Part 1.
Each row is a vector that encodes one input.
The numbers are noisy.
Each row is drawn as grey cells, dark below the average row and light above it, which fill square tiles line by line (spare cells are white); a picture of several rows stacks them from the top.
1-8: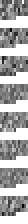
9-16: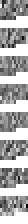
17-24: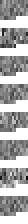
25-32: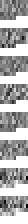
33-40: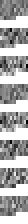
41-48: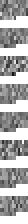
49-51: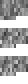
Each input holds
a node of a 9-node tree.
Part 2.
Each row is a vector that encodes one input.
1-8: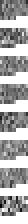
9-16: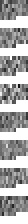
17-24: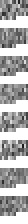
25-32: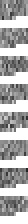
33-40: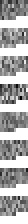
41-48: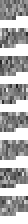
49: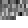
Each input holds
one of 5 labels.
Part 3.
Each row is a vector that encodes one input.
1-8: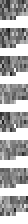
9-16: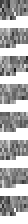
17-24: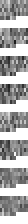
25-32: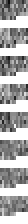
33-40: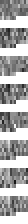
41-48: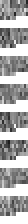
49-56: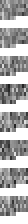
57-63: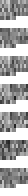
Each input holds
a point on a 6-point line.
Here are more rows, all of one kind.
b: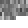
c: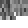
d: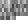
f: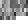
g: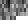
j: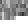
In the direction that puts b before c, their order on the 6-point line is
f, d, j, b, c, g.
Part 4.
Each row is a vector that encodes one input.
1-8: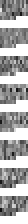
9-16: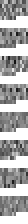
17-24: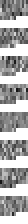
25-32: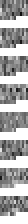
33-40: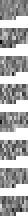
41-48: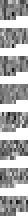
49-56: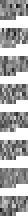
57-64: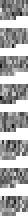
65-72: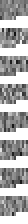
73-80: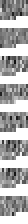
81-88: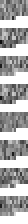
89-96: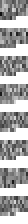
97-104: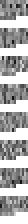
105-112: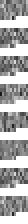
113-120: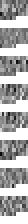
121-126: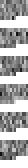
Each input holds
a node of a 10-node tree.
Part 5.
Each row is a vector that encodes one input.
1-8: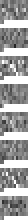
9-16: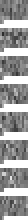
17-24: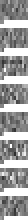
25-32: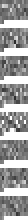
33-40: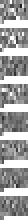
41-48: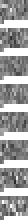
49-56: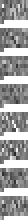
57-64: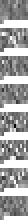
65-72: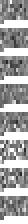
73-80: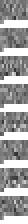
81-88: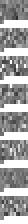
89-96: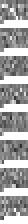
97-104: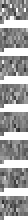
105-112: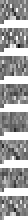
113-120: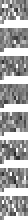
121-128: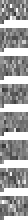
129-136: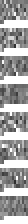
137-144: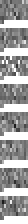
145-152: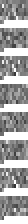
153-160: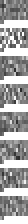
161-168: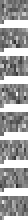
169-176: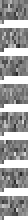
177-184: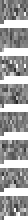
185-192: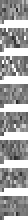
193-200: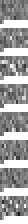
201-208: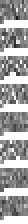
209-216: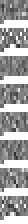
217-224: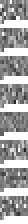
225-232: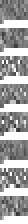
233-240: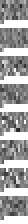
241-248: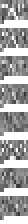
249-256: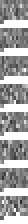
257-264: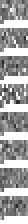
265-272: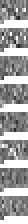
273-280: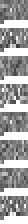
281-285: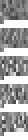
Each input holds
a node of a 16-node tree.
